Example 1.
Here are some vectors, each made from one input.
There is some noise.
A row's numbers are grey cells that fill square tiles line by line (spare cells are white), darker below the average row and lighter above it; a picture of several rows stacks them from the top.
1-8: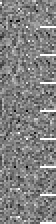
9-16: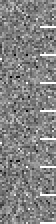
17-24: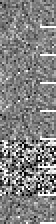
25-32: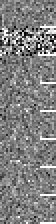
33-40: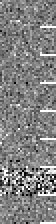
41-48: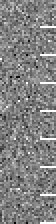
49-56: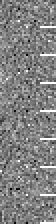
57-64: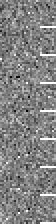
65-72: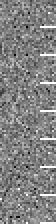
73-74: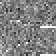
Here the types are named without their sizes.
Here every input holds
either a point on a circle, or a fixed value.
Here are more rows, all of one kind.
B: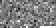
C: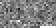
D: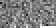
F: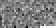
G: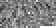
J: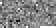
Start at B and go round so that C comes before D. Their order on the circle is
B, C, F, J, G, D.
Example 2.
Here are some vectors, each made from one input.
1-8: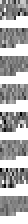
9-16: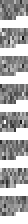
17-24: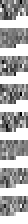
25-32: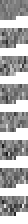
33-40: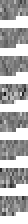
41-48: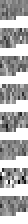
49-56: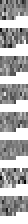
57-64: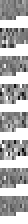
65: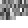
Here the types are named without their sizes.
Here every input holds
a point on a line.
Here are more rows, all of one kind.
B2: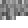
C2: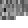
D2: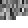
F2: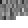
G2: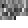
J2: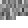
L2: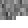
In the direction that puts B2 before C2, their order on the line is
B2, J2, C2, G2, L2, F2, D2.
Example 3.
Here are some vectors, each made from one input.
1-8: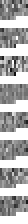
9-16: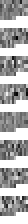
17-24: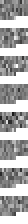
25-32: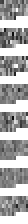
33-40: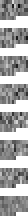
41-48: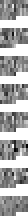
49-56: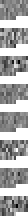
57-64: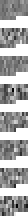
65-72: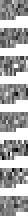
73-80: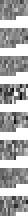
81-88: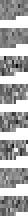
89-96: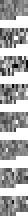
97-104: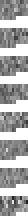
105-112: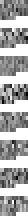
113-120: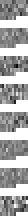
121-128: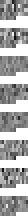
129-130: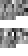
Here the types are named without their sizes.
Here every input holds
either a point on a circle, or a fixed value.
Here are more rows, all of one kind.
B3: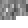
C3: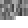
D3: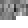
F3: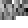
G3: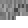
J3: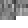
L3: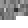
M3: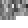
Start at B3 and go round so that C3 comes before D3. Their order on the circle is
B3, M3, C3, G3, J3, D3, L3, F3.
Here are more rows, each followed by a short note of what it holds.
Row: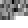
a fixed value
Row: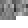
a point on a circle
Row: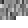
a point on a circle
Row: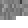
a point on a circle
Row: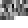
a fixed value
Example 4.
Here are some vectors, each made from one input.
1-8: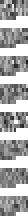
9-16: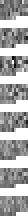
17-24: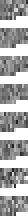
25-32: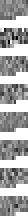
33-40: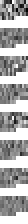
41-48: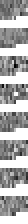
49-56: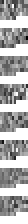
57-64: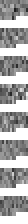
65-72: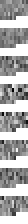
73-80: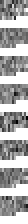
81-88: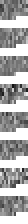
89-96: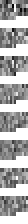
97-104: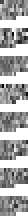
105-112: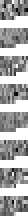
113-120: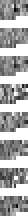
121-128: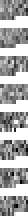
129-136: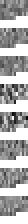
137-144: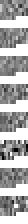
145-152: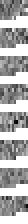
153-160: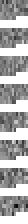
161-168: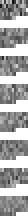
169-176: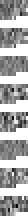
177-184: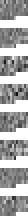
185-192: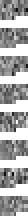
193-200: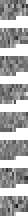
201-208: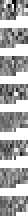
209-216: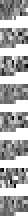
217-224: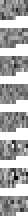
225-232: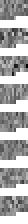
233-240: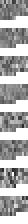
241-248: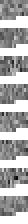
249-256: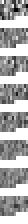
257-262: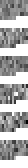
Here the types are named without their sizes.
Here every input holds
a point on a circle.
